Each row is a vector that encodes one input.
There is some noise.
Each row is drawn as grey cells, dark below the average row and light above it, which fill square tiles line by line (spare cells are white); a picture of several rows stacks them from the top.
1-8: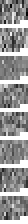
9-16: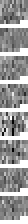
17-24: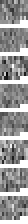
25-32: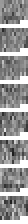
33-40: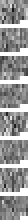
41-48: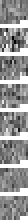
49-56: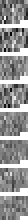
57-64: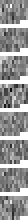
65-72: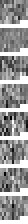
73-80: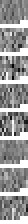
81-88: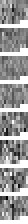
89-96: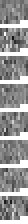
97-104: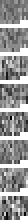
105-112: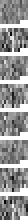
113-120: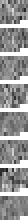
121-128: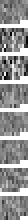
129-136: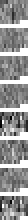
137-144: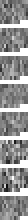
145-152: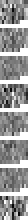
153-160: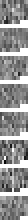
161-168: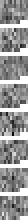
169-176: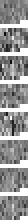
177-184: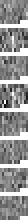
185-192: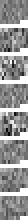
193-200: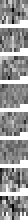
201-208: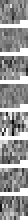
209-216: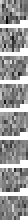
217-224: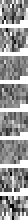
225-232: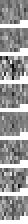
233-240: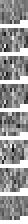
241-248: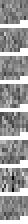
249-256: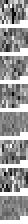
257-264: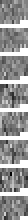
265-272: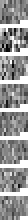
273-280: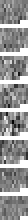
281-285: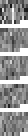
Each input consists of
either a point on an 11-point line, or a node of a 10-node tree, or a list of up to two points on a 14-point line.
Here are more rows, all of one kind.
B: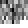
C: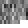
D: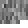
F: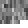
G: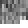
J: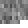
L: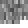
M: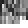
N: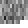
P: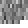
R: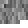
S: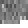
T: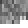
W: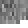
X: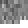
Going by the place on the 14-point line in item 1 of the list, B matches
F, G, J and N.
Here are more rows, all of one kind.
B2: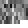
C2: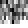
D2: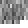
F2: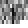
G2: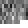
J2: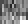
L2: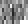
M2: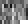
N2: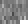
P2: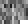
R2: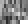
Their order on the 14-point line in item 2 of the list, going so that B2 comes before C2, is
N2, F2, G2, J2, M2, D2, R2, L2, B2, P2, C2.
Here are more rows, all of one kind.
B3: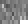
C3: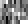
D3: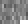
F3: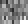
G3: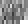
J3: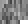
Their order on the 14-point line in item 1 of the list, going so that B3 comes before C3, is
D3, G3, J3, B3, F3, C3.
